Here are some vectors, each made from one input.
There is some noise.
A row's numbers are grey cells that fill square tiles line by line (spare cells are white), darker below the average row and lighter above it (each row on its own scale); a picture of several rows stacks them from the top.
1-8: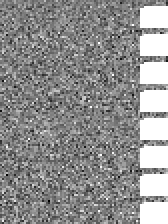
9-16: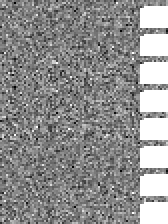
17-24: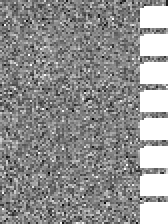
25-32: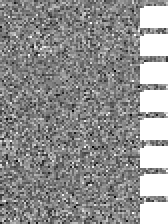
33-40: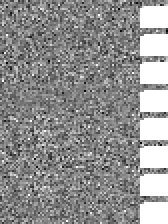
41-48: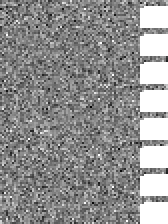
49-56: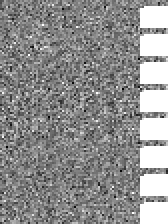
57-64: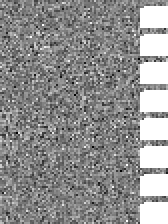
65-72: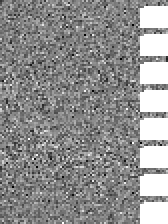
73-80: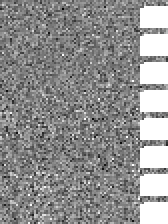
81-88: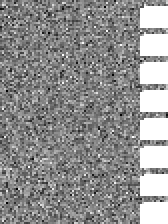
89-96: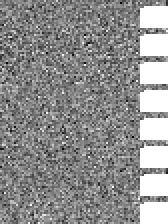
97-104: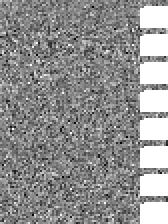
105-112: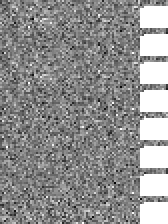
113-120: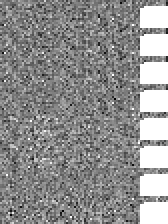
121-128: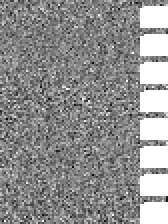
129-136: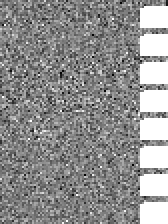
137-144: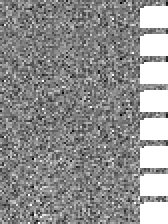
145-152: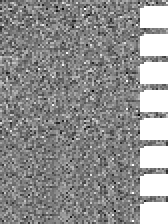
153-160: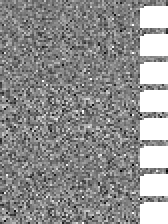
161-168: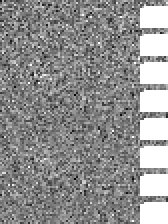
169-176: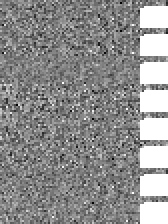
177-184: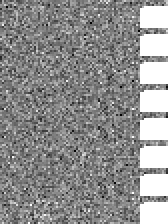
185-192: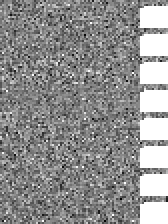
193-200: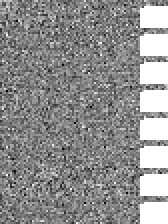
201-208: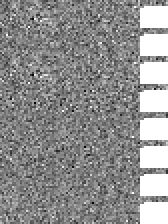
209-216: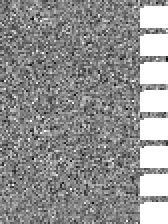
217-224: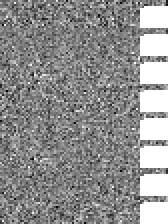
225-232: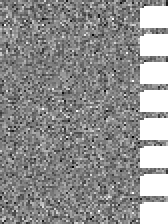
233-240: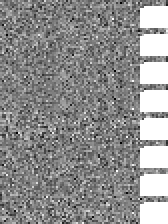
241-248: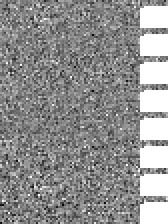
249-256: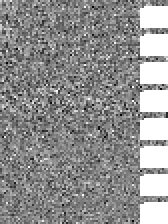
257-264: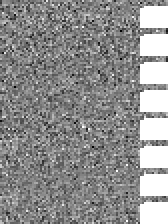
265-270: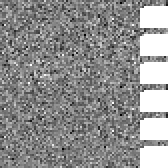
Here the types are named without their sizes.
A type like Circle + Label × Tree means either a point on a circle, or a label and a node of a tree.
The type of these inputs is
(Bool × Bool × Bool + Unit) × List(Line) + Tree.
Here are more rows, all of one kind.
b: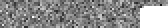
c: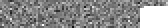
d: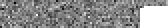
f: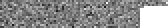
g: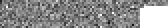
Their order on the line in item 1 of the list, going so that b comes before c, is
g, b, d, f, c.
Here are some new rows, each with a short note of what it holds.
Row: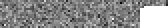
a list of three items
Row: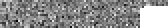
a node of a tree
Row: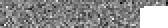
a list of three items
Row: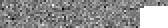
three true/false values, together with a list of three items
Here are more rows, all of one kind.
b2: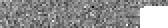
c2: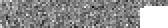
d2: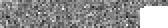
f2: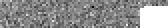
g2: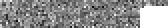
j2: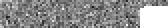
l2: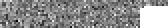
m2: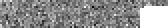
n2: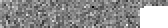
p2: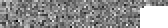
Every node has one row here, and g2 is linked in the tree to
l2 and m2.
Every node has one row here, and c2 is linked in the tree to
m2 and n2.
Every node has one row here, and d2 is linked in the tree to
j2.
